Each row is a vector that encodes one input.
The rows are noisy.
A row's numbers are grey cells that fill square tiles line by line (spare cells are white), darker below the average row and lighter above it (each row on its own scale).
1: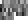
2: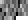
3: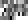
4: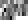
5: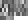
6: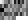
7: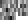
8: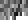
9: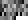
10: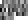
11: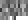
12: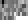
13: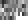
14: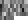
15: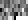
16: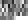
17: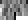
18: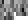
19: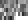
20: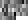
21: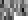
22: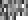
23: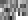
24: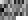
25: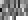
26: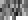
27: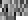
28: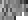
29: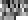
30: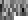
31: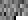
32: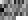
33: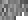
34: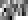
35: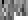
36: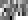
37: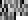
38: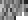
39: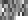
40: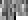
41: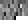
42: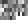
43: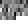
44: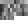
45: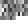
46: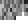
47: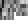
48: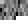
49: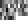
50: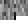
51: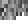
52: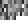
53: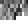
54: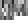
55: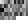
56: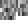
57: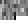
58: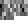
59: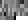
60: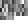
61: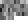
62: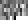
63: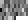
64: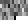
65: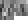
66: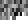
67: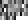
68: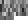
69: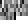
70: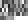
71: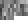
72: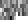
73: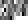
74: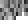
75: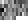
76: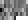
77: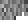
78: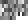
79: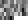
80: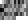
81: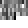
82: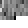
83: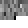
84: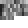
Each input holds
a point on a 5-point line, together with either one of 6 labels, or a point on a 5-point line.
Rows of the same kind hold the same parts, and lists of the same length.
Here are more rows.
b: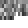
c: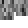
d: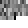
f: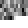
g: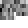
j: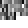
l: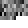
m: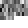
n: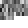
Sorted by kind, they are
b, c, f, g, m, n
d, j, l

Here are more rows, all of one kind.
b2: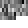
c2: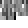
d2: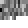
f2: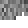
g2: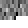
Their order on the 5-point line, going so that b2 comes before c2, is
d2, g2, f2, b2, c2.
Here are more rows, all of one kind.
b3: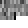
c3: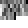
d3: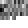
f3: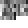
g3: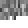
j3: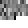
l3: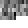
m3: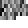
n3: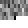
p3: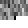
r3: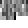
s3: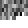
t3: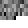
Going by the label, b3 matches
j3, m3, n3 and p3.
